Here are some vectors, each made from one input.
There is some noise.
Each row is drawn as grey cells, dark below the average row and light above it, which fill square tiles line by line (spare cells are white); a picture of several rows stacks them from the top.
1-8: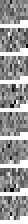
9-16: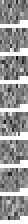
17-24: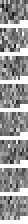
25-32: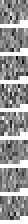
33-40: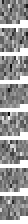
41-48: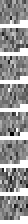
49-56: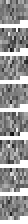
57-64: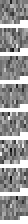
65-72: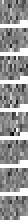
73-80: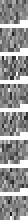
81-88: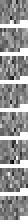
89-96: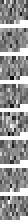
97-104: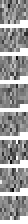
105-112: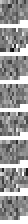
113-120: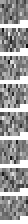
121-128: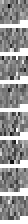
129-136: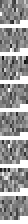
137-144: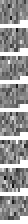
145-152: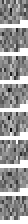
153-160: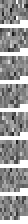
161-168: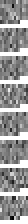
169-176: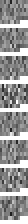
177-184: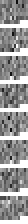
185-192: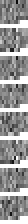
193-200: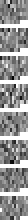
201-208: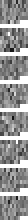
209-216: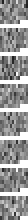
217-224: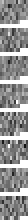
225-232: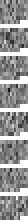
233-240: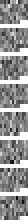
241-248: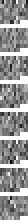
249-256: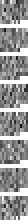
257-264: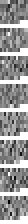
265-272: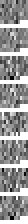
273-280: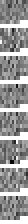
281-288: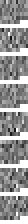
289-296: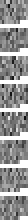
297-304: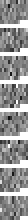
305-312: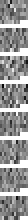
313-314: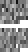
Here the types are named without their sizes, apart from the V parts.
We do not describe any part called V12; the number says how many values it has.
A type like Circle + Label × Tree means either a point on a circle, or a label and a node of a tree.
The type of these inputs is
Bool × Bool × Bool × Bool × V12 + List(Line).
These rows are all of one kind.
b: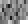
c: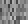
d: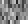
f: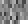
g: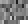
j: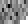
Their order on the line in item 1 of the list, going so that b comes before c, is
b, j, f, d, g, c.
